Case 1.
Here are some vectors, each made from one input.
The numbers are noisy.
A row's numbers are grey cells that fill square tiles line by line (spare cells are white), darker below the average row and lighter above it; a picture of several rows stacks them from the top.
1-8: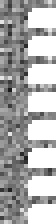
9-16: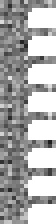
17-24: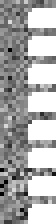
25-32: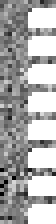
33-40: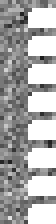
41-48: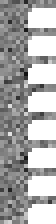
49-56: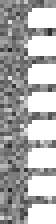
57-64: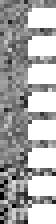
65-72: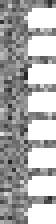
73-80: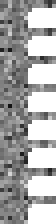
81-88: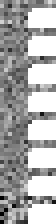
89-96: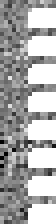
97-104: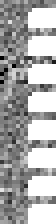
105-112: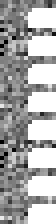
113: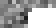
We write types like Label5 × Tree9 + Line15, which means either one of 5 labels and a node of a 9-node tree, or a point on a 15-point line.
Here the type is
Bool × Bool × Bool + Unit.
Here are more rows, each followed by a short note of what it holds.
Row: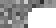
three true/false values
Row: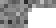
three true/false values
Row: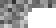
three true/false values
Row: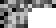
a fixed value
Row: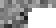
three true/false values
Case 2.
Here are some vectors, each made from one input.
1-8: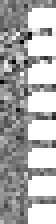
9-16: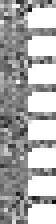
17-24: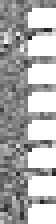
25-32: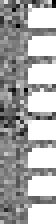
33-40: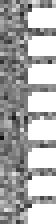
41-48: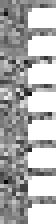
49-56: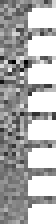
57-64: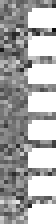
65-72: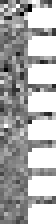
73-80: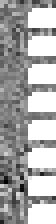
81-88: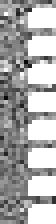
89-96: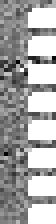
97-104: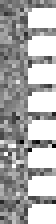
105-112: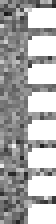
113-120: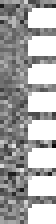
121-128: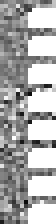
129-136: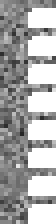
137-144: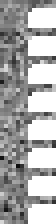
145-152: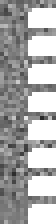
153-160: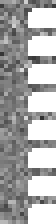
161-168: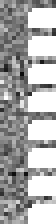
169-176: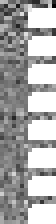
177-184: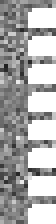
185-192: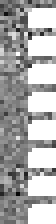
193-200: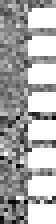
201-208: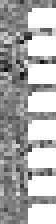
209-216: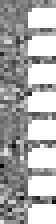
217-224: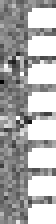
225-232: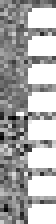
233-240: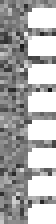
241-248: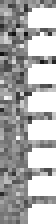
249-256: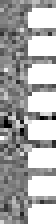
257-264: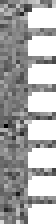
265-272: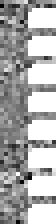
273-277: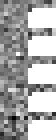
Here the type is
Bool × Bool × Bool × Bool + Unit.
